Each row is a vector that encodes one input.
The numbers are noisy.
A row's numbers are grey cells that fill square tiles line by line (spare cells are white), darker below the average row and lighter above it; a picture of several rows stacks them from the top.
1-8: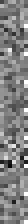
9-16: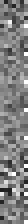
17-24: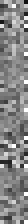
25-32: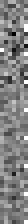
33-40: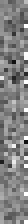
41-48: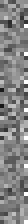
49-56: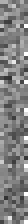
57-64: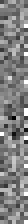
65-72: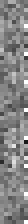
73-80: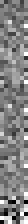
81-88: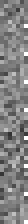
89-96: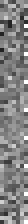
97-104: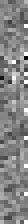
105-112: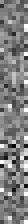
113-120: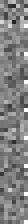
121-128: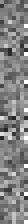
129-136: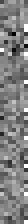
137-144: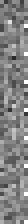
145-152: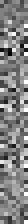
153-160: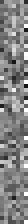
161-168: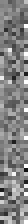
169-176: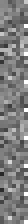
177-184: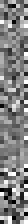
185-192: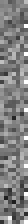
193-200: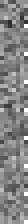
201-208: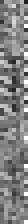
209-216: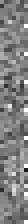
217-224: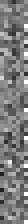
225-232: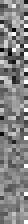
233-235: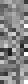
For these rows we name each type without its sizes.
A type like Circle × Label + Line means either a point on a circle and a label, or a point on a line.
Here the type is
Circle.
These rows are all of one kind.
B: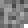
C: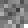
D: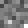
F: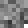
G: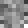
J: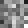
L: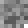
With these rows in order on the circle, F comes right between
B and L.
